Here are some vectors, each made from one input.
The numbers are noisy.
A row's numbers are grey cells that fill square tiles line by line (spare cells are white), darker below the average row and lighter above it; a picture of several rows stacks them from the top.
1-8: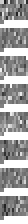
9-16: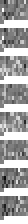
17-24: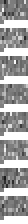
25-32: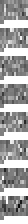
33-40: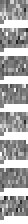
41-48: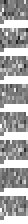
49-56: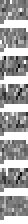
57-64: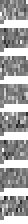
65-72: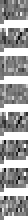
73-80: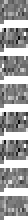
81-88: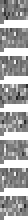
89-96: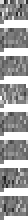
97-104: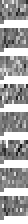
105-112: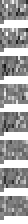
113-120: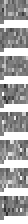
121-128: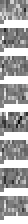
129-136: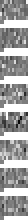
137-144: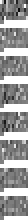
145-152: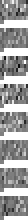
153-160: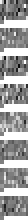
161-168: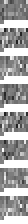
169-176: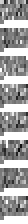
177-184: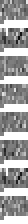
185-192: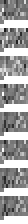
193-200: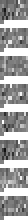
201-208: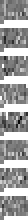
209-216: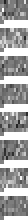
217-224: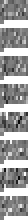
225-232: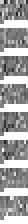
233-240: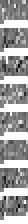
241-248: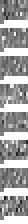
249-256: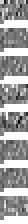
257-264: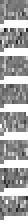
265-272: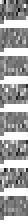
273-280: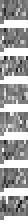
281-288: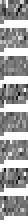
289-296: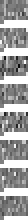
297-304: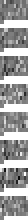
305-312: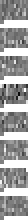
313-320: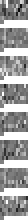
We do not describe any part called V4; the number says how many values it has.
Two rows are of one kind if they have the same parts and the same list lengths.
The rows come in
2 kinds.
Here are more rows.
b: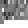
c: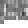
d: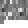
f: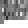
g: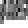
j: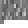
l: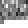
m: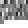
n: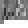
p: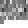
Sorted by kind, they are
b, c, d, f, j, n, p
g, l, m

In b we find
a point on an 11-point line and a true/false value.
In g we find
a value of V4.
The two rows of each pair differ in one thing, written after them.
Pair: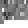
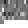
the place on the 11-point line
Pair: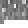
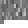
the true/false value
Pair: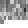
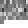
the true/false value
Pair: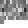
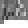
the place on the 11-point line
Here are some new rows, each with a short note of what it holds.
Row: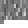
a point on an 11-point line and a true/false value
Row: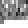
a value of V4
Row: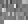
a point on an 11-point line and a true/false value
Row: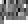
a value of V4
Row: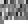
a value of V4
